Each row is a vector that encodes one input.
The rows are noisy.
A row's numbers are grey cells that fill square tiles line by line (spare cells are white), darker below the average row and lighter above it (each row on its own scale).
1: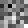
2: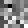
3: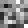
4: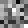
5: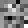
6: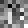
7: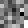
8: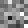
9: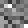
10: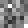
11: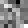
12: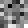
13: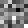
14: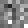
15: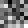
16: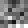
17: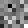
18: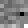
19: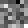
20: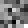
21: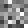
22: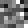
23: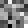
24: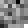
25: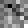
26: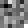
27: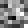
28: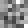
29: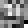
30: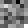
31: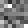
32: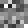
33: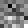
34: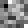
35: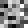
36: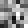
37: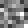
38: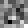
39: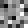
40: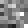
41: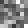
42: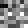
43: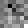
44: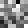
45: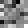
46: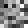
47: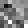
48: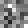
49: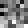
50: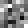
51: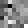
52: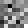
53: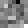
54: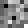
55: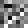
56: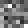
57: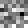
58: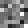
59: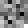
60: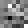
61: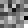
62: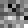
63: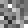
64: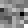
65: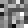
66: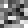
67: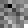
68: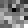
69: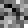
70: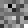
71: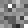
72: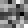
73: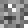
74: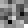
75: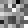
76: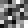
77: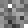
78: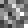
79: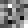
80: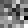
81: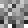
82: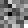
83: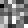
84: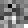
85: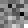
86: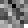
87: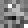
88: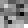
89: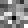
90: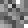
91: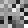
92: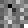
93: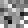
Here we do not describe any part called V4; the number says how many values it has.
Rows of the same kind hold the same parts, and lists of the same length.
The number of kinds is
2.
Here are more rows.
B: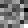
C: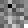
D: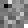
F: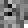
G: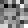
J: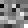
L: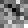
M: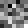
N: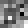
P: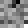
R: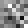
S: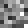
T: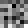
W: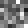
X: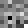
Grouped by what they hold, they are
B, C, D, F, G, J, L, M, S, W, X
N, P, R, T

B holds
a point on a 5-point line and three true/false values.
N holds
three true/false values and a value of V4.
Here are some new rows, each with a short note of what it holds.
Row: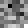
three true/false values and a value of V4
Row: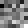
a point on a 5-point line and three true/false values
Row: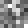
three true/false values and a value of V4
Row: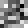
three true/false values and a value of V4
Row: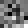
a point on a 5-point line and three true/false values
